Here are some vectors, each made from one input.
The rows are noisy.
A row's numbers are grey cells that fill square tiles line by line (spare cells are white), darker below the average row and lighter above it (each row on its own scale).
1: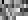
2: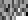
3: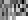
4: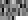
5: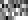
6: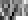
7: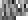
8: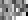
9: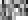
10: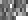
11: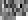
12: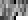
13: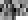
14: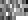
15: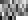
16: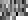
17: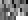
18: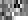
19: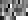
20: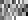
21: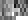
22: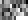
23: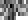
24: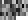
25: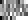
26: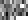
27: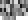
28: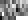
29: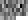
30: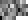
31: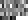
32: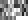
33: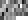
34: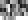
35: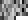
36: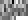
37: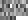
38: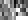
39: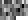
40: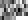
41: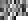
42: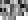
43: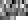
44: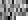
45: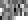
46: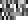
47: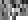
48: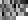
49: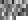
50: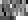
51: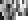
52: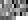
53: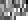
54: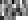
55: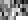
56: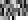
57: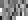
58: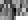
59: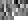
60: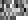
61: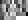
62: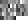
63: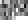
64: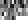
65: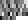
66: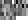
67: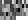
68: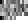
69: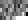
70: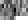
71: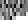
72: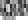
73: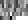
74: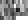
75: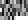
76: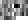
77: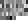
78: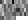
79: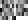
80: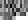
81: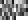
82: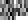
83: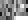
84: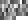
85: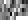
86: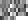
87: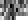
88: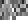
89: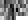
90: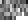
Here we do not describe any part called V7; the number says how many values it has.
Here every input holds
either one of 6 labels, or three true/false values and a value of V7.
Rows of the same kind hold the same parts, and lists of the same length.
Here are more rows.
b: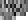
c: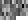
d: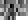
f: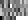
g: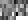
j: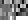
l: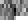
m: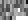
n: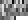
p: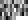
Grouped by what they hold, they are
b, c, d, l
f, g, j, m, n, p

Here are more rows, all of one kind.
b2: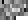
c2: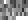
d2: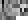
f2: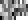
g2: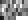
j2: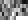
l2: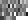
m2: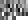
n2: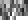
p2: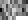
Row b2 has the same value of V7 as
d2 and m2.
